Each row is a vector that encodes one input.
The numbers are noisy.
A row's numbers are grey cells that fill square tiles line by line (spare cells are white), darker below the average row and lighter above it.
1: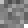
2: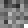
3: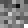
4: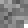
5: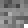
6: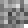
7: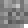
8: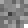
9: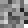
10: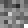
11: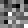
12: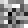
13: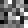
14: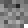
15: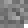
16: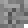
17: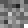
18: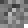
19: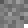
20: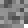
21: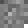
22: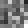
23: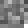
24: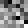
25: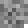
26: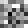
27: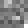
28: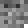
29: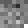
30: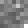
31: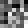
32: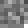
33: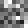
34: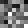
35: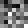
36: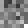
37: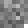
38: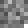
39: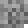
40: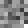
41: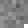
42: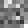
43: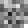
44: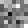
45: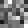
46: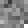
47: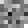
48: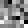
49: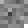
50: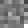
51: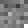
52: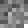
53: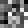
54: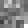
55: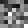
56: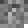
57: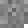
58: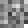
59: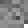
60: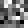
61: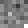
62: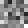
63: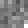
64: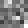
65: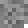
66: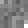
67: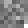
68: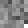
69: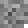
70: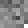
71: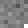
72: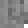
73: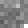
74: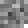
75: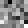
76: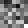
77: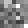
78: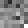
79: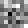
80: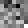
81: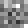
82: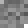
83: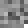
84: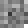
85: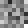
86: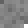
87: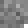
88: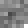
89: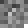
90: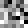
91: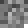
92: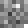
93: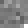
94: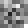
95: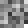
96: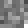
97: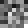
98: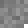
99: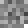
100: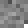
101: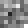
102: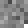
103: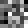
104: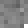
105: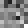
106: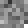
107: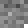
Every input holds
a point on a 10-point line and three true/false values.
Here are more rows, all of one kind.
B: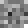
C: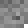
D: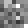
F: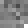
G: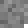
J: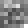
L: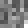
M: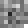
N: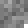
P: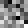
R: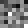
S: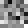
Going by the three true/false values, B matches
F, N and S.
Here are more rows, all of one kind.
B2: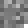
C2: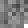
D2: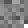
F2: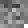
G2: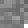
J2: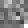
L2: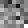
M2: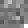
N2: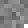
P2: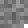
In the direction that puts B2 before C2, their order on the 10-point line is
B2, P2, D2, J2, M2, G2, C2, L2, N2, F2.
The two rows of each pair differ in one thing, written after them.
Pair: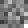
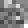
the place on the 10-point line
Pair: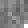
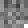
one of the three true/false values
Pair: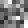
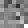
the place on the 10-point line
